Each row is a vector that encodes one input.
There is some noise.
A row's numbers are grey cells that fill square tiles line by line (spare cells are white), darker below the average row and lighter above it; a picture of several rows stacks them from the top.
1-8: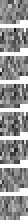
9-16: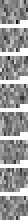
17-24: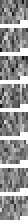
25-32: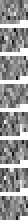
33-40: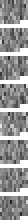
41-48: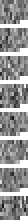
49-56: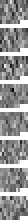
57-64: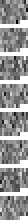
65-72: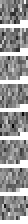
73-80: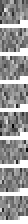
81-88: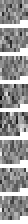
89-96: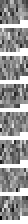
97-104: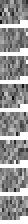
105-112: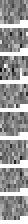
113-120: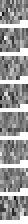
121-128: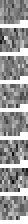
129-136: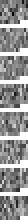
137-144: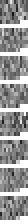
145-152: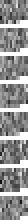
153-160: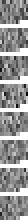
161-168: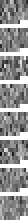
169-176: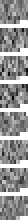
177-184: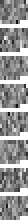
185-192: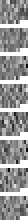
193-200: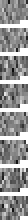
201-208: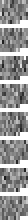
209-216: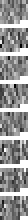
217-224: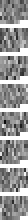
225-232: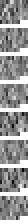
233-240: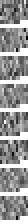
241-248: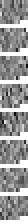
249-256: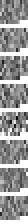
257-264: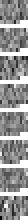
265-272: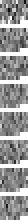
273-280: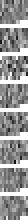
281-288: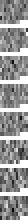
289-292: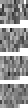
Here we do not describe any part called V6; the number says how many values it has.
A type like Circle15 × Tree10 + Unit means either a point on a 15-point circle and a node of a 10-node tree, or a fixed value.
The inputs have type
(Bool × Bool × Bool + Unit) × Line8 × V6 + List2(Line4).
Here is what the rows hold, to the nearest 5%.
About 70% of them hold a point on an 8-point line and a value of V6, together with either a fixed value, or three true/false values. The rest are lists of up to two points on a 4-point line: a few of all rows are empty, 10% hold one and 20% two.
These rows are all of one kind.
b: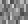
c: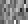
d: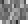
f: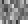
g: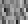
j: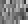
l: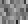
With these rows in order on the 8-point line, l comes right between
b and f.
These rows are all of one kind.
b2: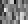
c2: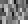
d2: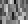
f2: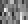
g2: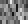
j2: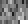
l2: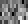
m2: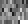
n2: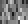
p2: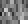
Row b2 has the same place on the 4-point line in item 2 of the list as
f2 and l2.
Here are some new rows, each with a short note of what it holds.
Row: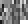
a list of one item
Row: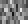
a list of two items
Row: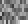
a point on an 8-point line, three true/false values and a value of V6
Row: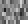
a point on an 8-point line and a value of V6
